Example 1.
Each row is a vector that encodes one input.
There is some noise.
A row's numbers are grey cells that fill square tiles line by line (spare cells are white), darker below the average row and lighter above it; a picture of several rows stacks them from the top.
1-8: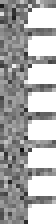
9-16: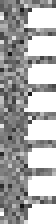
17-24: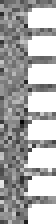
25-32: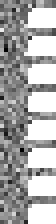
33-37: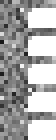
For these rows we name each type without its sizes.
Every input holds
either a label, or a point on a line.
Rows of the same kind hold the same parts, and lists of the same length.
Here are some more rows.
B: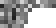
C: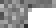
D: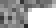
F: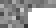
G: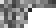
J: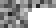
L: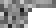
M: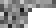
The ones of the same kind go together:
B, G, L, M
C, D, F, J

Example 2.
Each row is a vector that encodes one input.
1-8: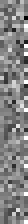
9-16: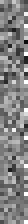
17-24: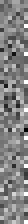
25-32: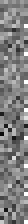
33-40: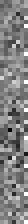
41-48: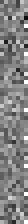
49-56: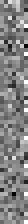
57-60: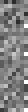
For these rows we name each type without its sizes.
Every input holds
a point on a line and a true/false value.
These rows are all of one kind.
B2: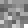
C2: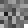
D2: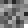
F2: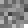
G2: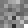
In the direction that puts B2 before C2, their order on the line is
D2, F2, B2, C2, G2.
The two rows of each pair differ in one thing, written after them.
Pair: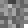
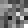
the true/false value
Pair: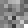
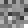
the place on the line
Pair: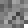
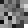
the true/false value
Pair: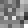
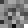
the place on the line
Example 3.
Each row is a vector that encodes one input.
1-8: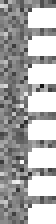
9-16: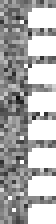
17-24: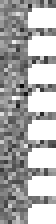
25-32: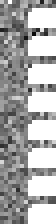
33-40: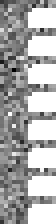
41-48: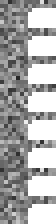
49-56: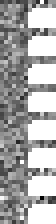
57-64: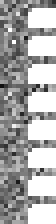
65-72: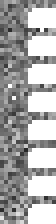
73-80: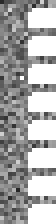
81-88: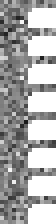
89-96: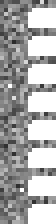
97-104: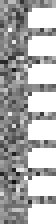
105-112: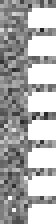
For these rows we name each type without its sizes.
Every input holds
either a label, or a point on a line.
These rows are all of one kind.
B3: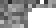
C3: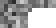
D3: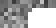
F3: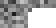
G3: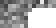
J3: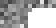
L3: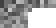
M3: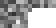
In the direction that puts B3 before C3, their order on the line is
B3, J3, G3, F3, L3, D3, M3, C3.
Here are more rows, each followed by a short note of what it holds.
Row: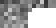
a point on a line
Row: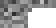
a point on a line
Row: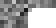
a label
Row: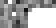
a label
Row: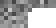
a point on a line
